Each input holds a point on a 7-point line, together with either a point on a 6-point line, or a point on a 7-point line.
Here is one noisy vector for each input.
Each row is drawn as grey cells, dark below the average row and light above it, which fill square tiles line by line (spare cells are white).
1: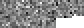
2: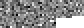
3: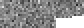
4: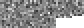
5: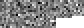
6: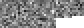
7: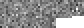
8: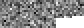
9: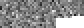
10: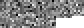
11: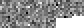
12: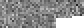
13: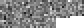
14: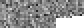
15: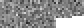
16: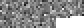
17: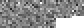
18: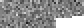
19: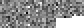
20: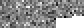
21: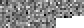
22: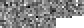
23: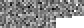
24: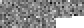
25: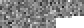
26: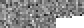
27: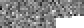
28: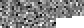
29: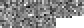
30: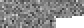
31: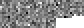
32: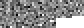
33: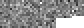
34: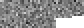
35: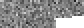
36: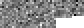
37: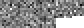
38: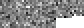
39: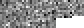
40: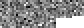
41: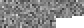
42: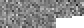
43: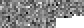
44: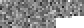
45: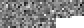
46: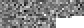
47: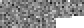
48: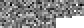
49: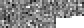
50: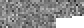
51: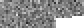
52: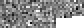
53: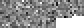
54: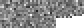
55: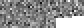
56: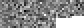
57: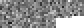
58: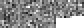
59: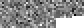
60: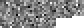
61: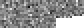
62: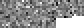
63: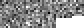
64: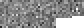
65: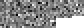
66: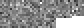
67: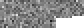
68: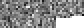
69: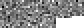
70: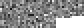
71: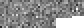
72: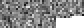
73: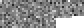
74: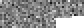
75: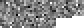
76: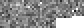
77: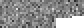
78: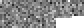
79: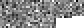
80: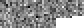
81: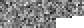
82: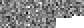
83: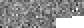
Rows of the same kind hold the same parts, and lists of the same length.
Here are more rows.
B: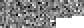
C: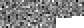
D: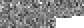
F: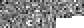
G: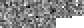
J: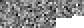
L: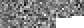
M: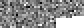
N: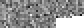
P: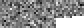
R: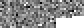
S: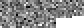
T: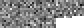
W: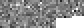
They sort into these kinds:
B, C, F, L, M, P, R, S, T
D, G, J, N, W

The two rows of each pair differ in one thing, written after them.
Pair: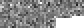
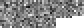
the place on the 7-point line
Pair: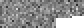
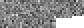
the place on the 6-point line
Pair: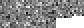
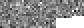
the place on the 7-point line
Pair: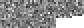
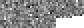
the place on the 6-point line
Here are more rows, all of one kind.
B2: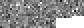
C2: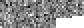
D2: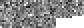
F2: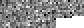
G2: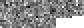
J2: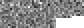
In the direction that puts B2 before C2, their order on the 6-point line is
B2, F2, C2, G2, D2, J2.
